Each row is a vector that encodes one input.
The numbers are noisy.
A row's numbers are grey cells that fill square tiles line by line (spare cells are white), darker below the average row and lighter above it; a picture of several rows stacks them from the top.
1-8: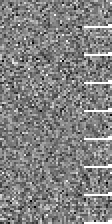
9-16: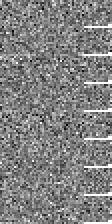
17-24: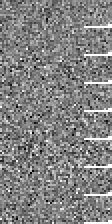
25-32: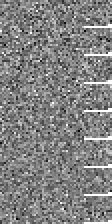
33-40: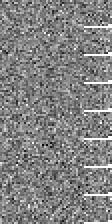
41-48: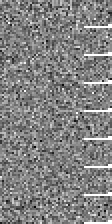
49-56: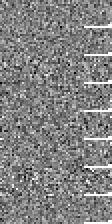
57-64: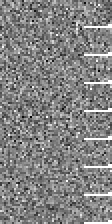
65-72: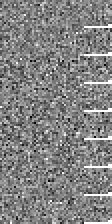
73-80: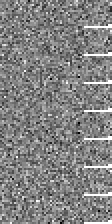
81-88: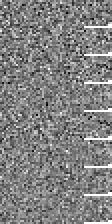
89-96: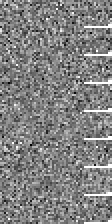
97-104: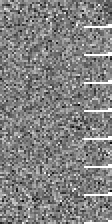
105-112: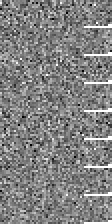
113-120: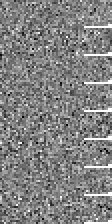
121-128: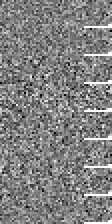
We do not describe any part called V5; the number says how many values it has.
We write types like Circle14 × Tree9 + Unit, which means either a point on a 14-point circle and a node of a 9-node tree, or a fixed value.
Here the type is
Circle10 + Circle11 × V5 + Unit.
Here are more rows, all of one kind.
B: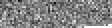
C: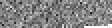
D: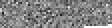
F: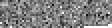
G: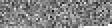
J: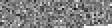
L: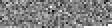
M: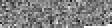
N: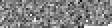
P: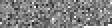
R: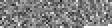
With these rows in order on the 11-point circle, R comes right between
C and F.
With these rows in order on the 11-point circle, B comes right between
C and N.
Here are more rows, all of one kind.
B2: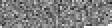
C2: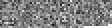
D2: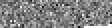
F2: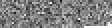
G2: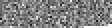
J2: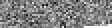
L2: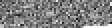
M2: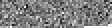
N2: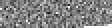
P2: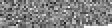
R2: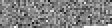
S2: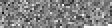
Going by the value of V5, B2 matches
F2 and N2.
